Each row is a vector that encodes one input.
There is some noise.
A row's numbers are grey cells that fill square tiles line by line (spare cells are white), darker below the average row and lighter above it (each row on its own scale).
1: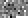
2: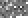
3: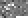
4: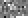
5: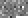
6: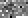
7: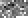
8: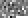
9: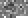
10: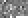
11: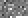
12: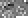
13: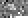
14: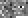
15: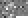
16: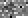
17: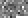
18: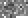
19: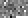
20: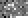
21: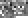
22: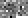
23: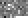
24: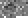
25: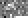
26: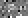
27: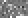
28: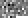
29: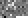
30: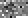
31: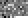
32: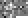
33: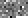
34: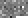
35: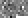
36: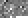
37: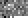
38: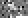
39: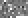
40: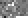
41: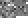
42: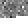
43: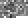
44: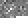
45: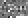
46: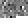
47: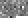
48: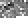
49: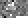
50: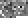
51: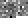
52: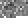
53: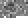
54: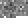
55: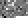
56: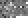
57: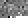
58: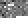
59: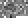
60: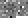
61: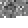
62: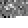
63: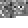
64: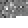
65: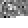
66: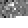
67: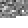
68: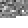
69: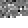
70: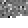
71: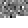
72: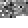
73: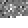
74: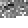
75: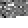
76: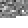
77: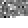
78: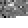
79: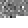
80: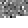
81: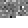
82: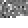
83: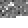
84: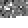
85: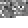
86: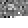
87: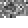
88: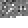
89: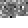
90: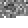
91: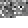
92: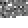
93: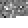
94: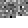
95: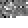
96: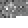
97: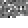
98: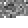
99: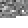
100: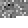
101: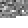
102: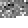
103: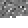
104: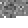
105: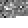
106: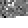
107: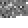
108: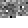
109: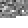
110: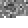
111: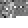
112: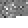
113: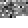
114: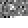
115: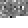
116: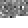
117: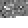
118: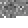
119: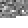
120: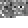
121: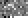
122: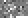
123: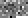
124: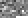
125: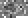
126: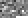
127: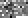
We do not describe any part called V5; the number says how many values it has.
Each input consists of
a list of up to two items, each a true/false value and a value of V5.
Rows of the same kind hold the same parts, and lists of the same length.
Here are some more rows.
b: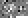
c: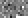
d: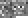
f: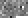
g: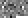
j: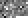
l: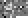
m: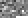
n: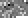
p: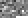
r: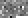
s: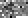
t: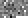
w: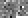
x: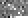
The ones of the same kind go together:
b, j, l, x
c, d, f, g, n, r, s, t, w
m, p

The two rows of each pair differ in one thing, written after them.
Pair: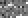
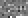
the true/false value in item 1 of the list
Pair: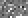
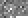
the value of V5 in item 1 of the list
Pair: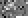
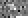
the true/false value in item 1 of the list
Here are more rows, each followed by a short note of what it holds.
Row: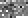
a list of one item
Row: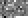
a list of two items
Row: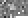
a list of two items
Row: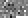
a list of one item
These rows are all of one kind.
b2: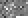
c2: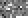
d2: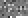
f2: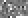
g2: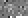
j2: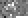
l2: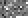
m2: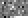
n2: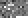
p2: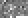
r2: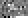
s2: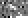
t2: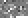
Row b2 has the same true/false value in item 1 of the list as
c2, j2, l2 and n2.
